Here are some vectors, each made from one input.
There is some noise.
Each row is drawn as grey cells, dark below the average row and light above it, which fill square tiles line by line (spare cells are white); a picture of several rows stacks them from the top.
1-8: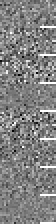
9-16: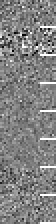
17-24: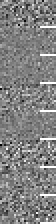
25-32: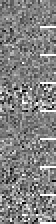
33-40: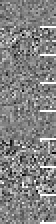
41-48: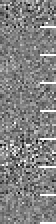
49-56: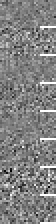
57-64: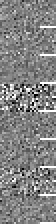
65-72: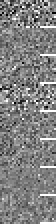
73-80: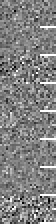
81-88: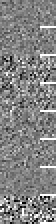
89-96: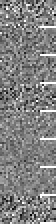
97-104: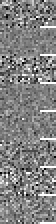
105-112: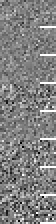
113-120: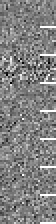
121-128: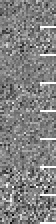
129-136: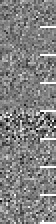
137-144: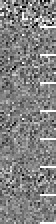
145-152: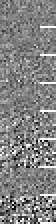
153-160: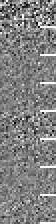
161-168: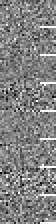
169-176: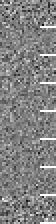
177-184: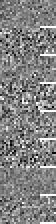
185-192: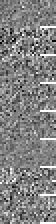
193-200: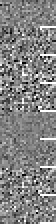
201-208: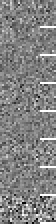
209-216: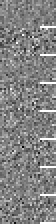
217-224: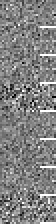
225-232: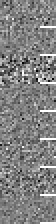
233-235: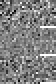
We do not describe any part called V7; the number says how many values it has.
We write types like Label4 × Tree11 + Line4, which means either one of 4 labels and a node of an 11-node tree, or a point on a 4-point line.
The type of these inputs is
Bool × (Line6 + V7) × (Tree8 + Unit) + Line5.
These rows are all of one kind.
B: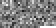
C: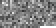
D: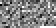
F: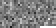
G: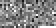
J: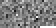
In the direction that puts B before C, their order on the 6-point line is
G, F, D, J, B, C.
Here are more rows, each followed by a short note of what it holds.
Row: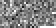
a point on a 6-point line and a true/false value
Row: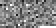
a point on a 6-point line, a node of an 8-node tree and a true/false value
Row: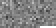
a point on a 6-point line, a node of an 8-node tree and a true/false value
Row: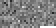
a node of an 8-node tree, a true/false value and a value of V7
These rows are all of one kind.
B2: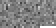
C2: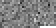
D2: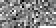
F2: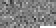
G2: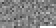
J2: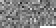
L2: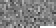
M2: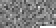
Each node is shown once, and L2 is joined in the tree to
J2.
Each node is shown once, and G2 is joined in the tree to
C2.
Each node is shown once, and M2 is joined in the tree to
B2 and F2.
